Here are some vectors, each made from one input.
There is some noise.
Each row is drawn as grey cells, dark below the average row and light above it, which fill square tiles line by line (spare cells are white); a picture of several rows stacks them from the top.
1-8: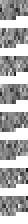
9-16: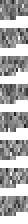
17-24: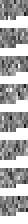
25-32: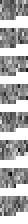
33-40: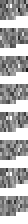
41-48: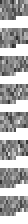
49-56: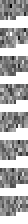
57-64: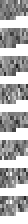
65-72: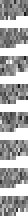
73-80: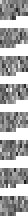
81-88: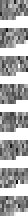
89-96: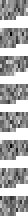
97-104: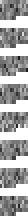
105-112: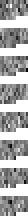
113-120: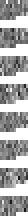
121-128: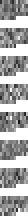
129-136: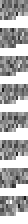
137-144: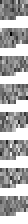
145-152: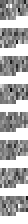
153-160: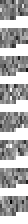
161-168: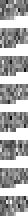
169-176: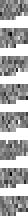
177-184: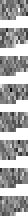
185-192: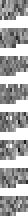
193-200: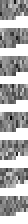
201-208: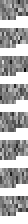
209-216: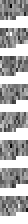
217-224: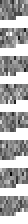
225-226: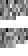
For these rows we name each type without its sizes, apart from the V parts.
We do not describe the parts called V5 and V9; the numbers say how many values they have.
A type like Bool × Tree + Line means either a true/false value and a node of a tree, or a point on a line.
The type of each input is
Bool × V9 + (Label + Tree) × V5.
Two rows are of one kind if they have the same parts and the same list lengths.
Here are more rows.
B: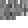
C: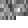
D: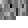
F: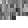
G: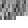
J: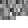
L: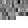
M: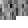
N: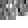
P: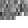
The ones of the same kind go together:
B, C, J, P
D, M
F, G, L, N

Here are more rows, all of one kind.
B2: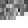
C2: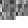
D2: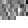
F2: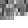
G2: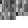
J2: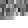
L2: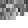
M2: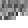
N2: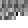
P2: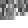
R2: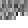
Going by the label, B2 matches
D2 and L2.
